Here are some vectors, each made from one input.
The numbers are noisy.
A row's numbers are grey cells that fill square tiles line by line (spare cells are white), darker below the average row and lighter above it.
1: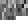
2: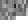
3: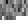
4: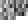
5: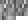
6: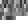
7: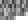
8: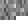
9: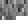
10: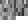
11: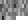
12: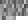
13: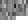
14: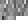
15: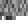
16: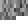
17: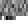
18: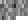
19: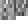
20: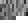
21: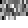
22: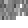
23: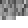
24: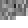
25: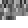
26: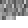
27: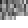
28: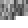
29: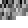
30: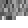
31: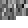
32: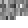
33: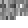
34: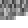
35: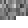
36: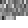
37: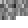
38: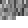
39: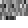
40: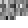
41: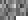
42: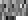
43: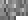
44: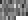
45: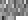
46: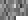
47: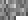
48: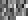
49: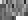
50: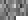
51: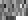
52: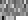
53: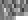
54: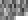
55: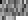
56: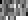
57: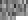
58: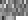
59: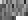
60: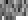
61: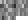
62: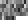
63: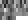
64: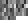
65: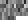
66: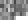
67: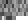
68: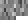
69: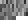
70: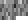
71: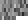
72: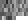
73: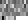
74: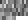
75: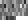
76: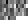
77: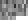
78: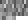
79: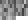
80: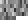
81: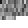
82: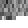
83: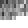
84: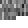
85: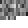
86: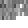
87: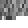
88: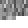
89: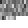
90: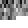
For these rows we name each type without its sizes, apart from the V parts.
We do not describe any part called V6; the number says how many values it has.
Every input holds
a true/false value, together with either a point on a line, or a value of V6.
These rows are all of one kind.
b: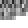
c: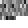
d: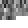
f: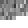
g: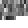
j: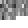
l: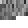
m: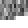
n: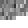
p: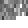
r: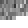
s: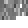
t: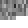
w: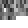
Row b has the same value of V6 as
d, g, m and w.
